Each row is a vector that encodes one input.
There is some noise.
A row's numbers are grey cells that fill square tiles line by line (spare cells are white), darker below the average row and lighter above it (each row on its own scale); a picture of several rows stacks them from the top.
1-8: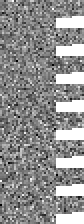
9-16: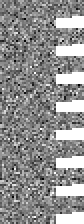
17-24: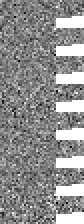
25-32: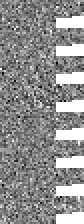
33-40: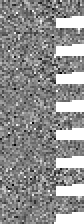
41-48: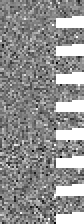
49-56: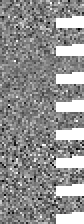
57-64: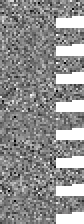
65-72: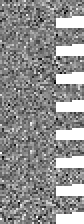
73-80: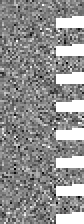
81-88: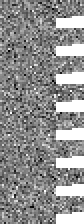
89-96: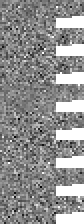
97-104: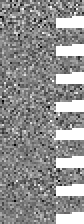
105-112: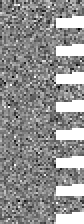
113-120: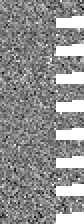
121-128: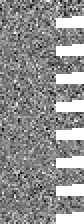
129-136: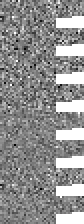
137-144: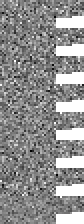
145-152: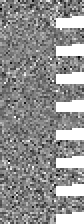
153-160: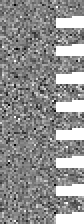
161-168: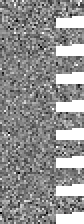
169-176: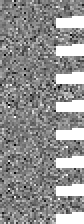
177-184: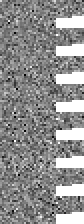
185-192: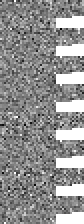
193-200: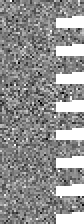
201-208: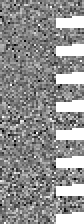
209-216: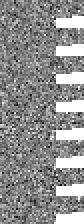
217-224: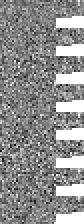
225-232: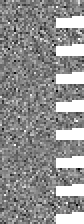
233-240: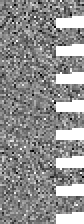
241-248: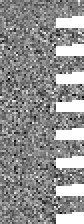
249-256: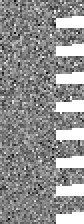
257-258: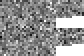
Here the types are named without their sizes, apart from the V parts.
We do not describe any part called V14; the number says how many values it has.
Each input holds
a point on a line, together with either a node of a tree, or a value of V14.
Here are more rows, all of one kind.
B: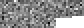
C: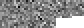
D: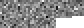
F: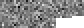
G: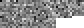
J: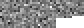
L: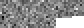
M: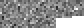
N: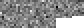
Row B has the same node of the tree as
D, L and M.
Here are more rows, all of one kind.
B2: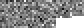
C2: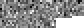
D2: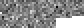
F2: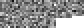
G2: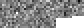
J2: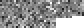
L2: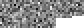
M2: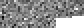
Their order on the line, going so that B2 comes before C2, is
F2, L2, D2, B2, C2, M2, G2, J2.
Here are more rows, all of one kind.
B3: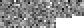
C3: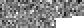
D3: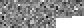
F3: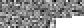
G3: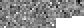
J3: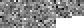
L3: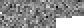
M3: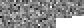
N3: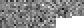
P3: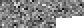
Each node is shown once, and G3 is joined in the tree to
C3 and J3.
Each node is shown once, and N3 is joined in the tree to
J3 and P3.
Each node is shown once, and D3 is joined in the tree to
L3.
